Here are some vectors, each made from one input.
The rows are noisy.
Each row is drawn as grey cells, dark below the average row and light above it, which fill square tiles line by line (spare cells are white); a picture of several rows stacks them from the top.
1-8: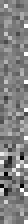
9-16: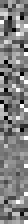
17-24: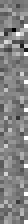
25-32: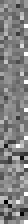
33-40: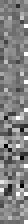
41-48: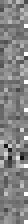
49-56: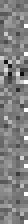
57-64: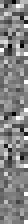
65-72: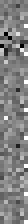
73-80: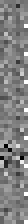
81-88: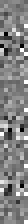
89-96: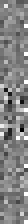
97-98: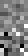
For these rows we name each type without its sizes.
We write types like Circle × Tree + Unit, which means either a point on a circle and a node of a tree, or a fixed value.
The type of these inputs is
Label × Label + Tree + Unit.
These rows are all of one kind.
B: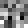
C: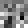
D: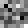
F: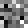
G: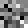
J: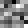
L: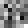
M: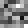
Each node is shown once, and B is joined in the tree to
C and L.
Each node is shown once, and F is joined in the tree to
G.
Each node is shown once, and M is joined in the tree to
D and J.
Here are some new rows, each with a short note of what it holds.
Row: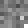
two labels
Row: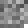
a fixed value
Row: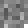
two labels
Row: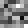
a node of a tree
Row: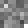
two labels
